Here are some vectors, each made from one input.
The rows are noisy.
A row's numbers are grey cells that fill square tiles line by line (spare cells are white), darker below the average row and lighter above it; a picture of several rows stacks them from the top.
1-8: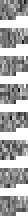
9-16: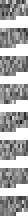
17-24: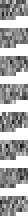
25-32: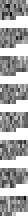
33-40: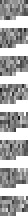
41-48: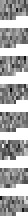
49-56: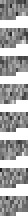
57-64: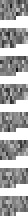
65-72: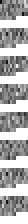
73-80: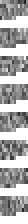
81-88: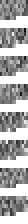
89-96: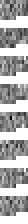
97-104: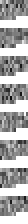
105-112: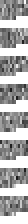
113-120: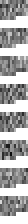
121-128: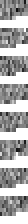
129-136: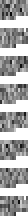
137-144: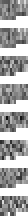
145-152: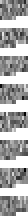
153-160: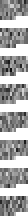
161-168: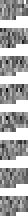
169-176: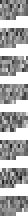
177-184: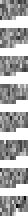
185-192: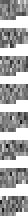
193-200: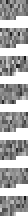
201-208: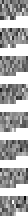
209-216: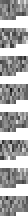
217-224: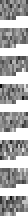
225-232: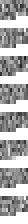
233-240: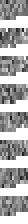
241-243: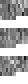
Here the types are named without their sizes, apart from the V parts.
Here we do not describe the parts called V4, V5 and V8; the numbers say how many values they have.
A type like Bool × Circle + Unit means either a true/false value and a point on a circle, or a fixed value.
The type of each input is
(Bool × V5 + Unit) × (Label + Line × V4 × V8).
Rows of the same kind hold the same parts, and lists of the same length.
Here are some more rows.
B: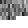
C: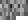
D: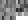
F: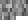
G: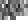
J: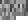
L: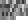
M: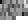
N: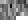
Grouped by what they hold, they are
B, M
C, F, J
D, N
G, L

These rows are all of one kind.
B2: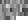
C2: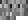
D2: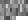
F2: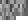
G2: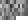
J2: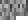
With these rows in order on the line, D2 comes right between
C2 and J2.
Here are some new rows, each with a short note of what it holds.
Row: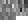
a point on a line, a true/false value, a value of V4, a value of V5 and a value of V8
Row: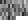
a label
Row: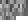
a point on a line, a value of V4 and a value of V8
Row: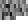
a label, a true/false value and a value of V5
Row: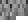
a point on a line, a value of V4 and a value of V8
